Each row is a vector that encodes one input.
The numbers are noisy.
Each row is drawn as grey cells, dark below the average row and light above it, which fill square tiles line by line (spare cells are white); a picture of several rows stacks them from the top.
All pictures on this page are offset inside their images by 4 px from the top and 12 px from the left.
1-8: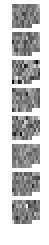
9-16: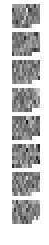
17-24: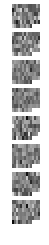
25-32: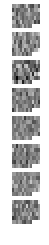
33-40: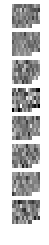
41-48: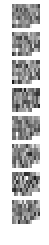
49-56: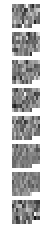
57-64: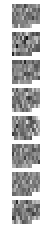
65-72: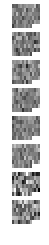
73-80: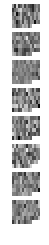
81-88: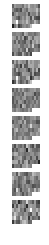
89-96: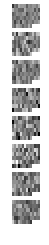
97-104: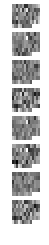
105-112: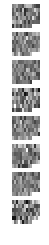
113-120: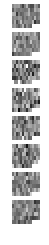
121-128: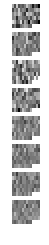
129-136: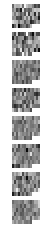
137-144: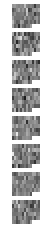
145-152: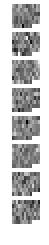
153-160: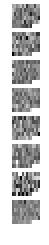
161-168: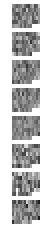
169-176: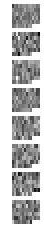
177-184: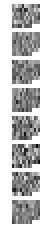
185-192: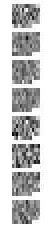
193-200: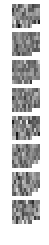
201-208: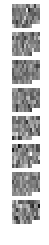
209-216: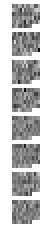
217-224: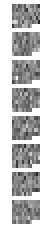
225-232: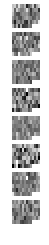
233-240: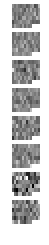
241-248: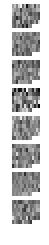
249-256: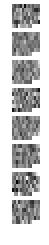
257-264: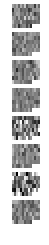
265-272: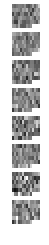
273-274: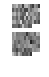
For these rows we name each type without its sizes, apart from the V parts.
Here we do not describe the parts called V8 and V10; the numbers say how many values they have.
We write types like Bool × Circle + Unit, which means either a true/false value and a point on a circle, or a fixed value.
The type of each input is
Bool × Bool × Bool × Bool + (Line + Tree) × V10 + V8.
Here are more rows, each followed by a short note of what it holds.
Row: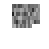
a node of a tree and a value of V10
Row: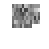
a node of a tree and a value of V10
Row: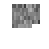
four true/false values
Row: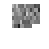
a point on a line and a value of V10
